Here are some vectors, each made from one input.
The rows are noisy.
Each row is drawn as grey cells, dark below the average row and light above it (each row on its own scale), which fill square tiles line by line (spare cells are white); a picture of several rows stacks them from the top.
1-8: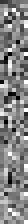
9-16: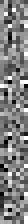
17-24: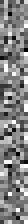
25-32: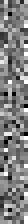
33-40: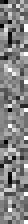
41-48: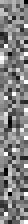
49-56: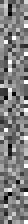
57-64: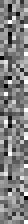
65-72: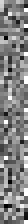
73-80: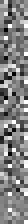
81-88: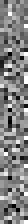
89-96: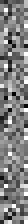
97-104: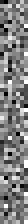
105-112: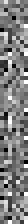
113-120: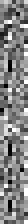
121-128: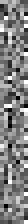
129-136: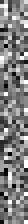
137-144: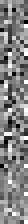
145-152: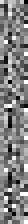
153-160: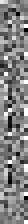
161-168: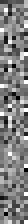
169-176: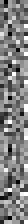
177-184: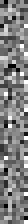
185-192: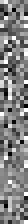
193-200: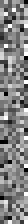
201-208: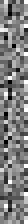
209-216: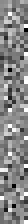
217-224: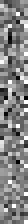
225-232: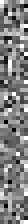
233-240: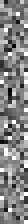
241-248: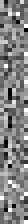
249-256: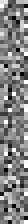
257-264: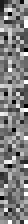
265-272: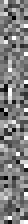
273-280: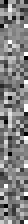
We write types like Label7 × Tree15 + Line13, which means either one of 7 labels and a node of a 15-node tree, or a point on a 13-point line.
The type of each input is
(Bool × Bool × Bool + Unit) × Label7.
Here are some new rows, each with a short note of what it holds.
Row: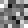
one of 7 labels and three true/false values
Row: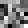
one of 7 labels and three true/false values
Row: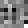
one of 7 labels and three true/false values
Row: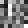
one of 7 labels
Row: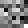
one of 7 labels and three true/false values
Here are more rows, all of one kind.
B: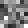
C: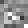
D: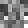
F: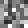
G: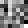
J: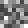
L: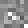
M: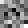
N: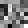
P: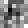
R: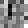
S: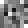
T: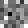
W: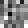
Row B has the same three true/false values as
C, G and W.
